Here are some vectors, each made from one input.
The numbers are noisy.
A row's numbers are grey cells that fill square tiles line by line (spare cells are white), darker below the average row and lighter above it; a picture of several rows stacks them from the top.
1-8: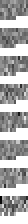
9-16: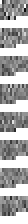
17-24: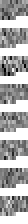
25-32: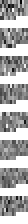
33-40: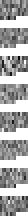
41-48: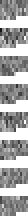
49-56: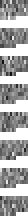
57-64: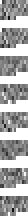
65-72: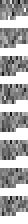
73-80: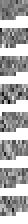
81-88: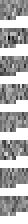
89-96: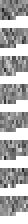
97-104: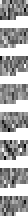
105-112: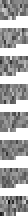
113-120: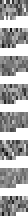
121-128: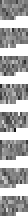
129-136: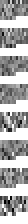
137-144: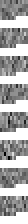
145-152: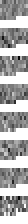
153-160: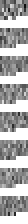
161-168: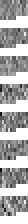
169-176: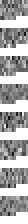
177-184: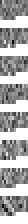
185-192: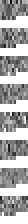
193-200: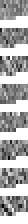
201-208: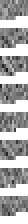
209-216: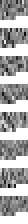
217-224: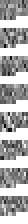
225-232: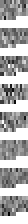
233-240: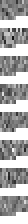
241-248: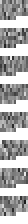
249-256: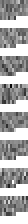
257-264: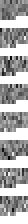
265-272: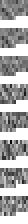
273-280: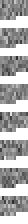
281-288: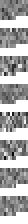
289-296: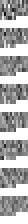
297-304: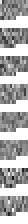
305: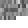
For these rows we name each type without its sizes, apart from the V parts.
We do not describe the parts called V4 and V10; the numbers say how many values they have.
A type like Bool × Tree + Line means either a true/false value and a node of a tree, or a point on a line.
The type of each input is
List(Circle) + V4 × V10.
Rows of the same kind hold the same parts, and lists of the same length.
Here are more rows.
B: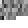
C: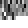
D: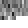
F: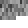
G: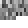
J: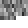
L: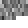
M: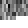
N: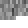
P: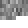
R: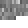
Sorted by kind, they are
B, L
C
D, G, J
F, N, P, R
M

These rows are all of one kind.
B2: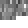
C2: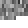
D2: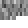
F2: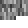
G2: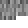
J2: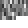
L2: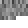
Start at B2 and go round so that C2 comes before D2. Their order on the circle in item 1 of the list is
B2, C2, L2, D2, F2, J2, G2.
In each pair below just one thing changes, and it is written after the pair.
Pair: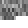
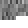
the value of V4
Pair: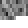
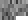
the value of V4
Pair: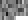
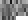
the value of V10
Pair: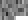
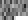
the value of V10
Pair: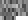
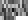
the value of V4
